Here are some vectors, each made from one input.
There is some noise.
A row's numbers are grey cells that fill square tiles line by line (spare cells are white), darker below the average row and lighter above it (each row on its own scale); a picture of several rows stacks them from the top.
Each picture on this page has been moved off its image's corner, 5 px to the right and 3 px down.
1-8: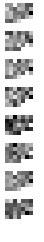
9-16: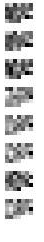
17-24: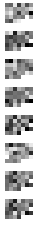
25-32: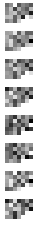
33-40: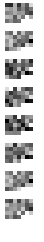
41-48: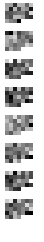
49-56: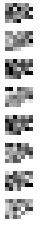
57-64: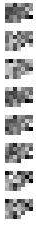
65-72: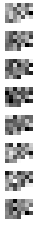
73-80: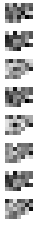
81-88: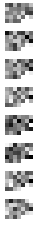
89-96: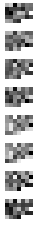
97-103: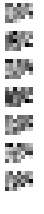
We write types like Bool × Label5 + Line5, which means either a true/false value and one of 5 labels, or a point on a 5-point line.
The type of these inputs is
Bool × (Line6 + Line8).
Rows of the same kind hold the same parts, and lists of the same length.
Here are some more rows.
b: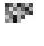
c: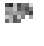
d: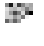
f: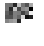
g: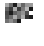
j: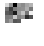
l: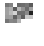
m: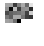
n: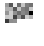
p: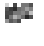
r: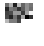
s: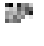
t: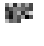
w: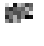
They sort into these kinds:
b, l, n, p, r, t, w
c, d, f, g, j, m, s

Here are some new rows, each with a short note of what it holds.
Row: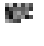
a point on an 8-point line and a true/false value
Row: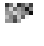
a point on an 8-point line and a true/false value
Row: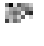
a point on a 6-point line and a true/false value
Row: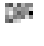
a point on an 8-point line and a true/false value
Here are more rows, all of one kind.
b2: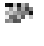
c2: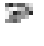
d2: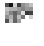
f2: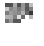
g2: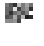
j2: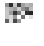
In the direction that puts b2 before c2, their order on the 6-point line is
b2, f2, g2, d2, j2, c2.
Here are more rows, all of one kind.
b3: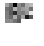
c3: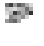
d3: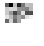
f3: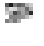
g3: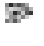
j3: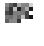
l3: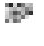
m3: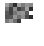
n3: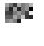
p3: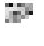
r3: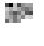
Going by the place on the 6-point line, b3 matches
c3, f3 and g3.
